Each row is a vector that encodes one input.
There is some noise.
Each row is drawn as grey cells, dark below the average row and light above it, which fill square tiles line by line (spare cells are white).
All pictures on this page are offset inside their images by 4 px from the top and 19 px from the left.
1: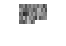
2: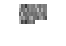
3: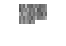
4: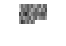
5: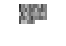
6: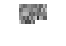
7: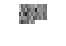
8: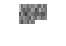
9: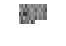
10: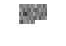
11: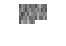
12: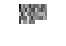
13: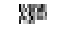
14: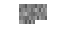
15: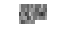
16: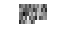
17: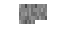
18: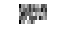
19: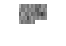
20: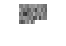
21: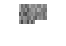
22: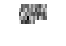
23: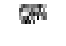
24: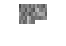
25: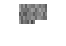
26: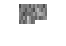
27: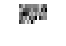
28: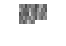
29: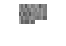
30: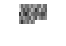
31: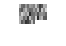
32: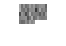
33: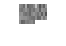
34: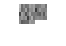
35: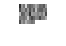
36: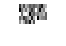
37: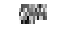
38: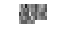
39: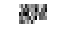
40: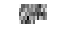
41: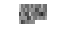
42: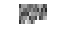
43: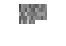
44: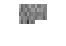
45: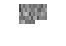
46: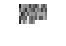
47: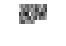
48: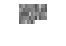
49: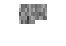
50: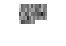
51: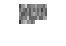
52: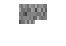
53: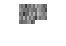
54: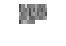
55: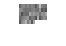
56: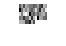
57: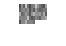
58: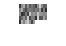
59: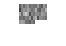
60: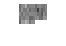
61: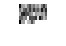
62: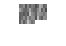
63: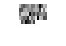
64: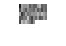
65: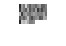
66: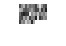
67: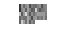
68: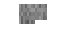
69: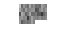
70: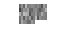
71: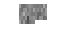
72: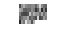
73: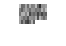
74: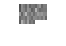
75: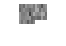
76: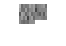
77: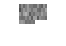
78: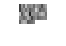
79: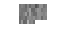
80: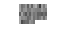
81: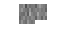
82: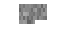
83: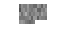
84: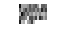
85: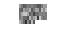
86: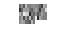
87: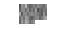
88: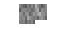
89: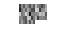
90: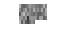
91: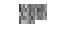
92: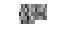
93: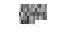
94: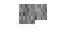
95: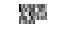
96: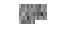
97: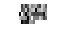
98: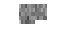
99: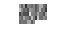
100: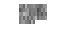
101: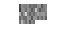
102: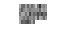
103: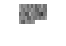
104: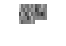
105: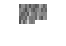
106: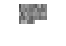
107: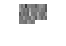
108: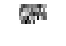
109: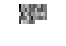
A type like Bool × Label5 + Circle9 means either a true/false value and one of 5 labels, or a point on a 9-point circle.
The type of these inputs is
(Line4 + Line7) × Line7.
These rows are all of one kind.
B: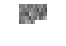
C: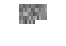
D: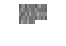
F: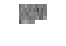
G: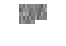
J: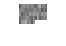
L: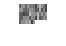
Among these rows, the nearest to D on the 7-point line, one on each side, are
C and L.
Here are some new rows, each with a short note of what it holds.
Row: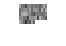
a point on a 4-point line and a point on a 7-point line
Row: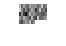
a point on each of two 7-point lines
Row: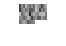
a point on each of two 7-point lines
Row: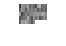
a point on a 4-point line and a point on a 7-point line
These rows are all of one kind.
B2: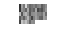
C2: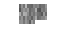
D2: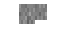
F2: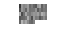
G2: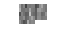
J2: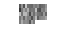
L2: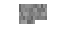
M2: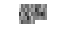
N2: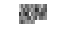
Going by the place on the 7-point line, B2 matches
M2 and N2.
